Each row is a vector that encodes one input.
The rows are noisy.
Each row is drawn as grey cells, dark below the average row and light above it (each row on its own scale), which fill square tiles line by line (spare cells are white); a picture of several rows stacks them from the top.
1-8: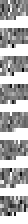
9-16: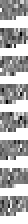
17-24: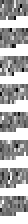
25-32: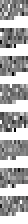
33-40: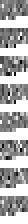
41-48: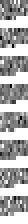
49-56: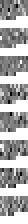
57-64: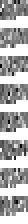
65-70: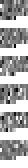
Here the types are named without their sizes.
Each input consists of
a point on a line, together with either a fixed value, or three true/false values.
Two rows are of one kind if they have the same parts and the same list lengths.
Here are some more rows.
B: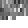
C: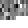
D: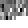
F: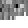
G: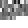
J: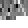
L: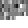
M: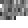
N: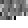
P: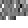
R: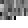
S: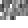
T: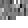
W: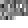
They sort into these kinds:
B, D, G, M, N, P, R, S, T, W
C, F, J, L

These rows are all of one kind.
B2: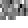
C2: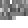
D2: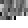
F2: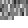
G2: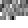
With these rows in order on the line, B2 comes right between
C2 and G2.
